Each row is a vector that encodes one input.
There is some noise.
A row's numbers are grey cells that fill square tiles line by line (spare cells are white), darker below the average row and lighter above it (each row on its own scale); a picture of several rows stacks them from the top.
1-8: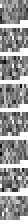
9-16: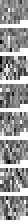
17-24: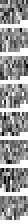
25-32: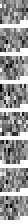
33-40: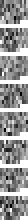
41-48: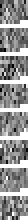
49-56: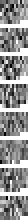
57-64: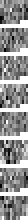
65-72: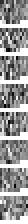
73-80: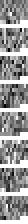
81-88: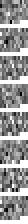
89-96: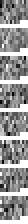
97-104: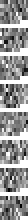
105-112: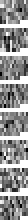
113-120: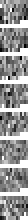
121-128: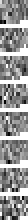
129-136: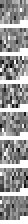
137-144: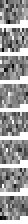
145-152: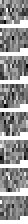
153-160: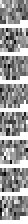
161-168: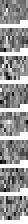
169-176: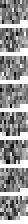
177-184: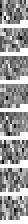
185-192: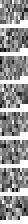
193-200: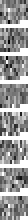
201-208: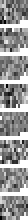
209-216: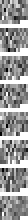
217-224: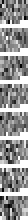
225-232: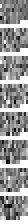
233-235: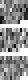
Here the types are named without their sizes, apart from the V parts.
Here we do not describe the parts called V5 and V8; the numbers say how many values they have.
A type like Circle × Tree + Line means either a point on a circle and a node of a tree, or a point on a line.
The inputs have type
(Label + Tree) × (Line + V8) + V5.
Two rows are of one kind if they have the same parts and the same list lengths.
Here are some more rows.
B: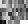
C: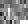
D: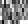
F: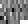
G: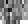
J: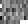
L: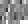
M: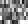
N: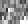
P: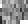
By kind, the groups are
B, P
C, L, N
D, M
F, J
G

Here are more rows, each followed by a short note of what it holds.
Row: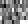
a value of V5
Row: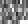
a value of V5
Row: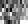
a point on a line and a node of a tree
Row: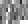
a node of a tree and a value of V8
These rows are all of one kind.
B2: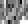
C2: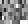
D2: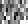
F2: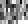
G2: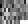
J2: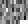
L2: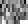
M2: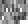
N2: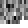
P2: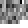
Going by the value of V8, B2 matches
F2, J2, N2 and P2.
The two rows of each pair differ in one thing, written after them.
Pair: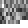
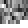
the value of V8
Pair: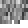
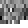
the label
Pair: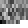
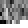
the value of V8
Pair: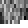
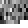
the value of V8
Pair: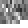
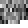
the label
